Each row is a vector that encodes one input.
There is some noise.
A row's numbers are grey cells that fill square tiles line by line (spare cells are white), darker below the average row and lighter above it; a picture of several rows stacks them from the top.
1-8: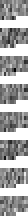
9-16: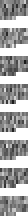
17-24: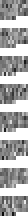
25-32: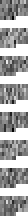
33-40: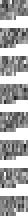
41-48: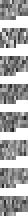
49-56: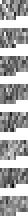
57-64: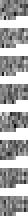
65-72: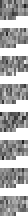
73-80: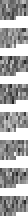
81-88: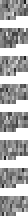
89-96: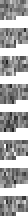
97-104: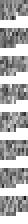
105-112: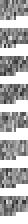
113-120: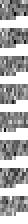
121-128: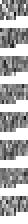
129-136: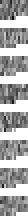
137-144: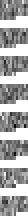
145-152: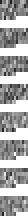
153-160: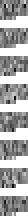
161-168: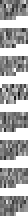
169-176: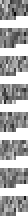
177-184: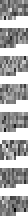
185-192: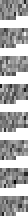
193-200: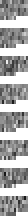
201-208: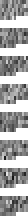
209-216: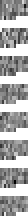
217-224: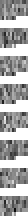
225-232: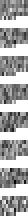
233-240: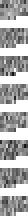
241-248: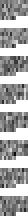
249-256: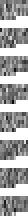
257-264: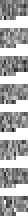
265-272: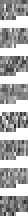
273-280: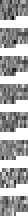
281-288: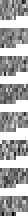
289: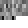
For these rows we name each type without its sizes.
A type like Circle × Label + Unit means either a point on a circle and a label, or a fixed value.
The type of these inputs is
Bool × List(Line).
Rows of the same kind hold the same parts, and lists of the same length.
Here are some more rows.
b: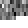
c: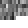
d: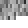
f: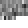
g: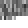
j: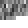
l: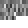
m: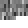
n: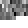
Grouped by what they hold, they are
b, n
c, d, f, l, m
g, j

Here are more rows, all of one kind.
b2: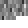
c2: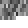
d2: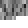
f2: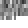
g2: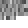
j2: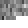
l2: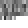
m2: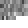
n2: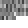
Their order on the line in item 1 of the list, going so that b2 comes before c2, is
g2, f2, l2, d2, m2, j2, b2, n2, c2.
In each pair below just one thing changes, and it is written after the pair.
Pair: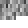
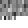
the true/false value
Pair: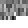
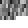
the true/false value
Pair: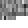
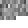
the true/false value
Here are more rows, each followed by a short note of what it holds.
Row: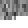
a true/false value, together with a list of one item
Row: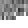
a true/false value, together with a list of one item
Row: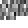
a true/false value, together with the empty list
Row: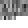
a true/false value, together with a list of one item
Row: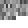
a true/false value, together with a list of two items
